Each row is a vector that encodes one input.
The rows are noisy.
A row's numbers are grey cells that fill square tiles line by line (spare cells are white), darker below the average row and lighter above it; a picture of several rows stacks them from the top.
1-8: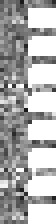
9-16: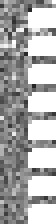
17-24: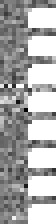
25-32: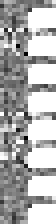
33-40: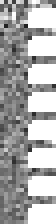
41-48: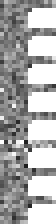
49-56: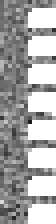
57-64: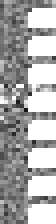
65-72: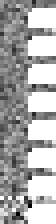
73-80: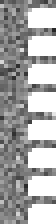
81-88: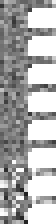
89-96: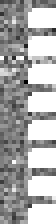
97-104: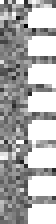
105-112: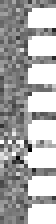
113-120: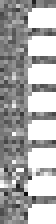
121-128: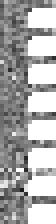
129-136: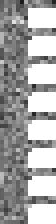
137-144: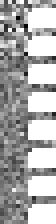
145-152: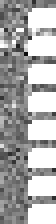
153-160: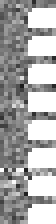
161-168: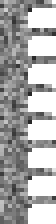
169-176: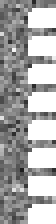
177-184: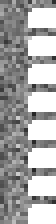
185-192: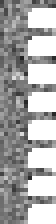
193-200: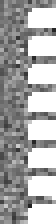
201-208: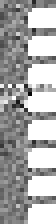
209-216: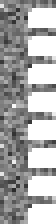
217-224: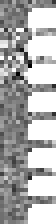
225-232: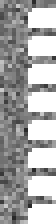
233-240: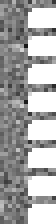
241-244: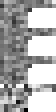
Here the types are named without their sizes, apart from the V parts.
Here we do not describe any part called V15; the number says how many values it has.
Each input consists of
a true/false value, together with either a point on a line, or a value of V15.
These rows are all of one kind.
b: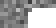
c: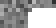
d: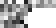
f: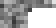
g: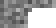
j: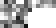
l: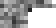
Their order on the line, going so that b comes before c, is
l, f, d, g, b, c, j.
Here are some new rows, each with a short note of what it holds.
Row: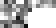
a point on a line and a true/false value
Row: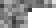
a point on a line and a true/false value
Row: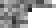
a point on a line and a true/false value
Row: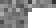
a point on a line and a true/false value
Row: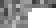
a true/false value and a value of V15
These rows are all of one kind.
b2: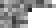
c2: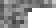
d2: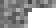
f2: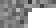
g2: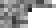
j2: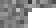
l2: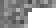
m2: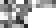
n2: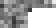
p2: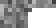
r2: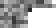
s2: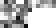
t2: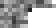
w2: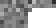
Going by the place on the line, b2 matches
g2, r2 and t2.
